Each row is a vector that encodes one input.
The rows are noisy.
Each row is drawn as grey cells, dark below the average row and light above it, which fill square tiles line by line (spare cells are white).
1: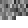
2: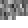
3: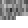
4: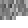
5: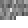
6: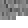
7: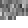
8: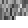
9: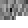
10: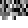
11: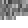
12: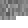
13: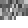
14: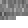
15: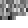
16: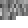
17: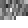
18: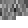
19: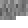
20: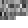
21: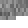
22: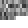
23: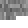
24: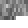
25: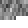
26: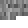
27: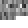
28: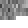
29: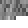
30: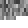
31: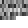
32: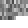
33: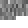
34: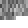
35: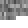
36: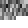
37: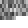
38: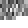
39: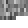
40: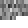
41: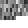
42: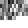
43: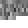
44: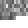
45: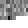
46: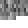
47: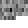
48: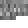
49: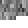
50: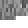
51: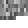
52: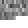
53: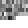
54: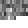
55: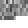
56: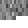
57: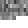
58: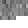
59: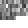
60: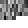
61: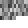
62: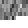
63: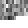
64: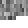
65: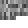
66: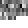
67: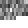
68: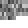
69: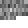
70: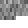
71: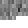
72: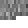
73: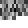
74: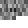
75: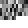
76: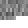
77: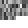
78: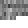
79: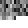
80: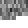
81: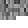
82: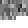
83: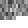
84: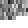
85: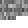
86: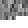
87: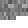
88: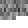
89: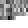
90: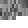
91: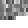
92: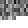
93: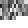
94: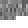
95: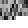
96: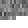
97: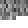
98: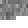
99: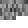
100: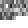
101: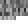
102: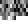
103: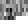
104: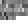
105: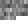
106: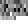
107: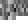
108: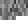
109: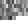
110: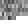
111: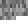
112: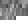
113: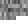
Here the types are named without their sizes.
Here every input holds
a point on a line, together with either a point on a circle and a true/false value, or a fixed value.
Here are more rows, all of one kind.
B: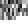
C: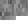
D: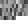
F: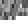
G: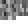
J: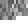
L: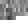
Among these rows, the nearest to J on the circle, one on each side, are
D and G.
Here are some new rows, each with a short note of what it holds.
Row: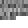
a point on a line
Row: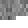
a point on a circle, a point on a line and a true/false value
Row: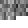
a point on a line
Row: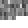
a point on a circle, a point on a line and a true/false value
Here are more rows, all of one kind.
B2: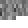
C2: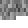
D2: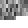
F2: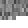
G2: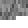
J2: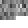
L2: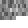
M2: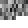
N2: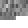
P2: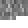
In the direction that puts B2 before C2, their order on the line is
F2, G2, J2, P2, L2, B2, M2, N2, D2, C2.
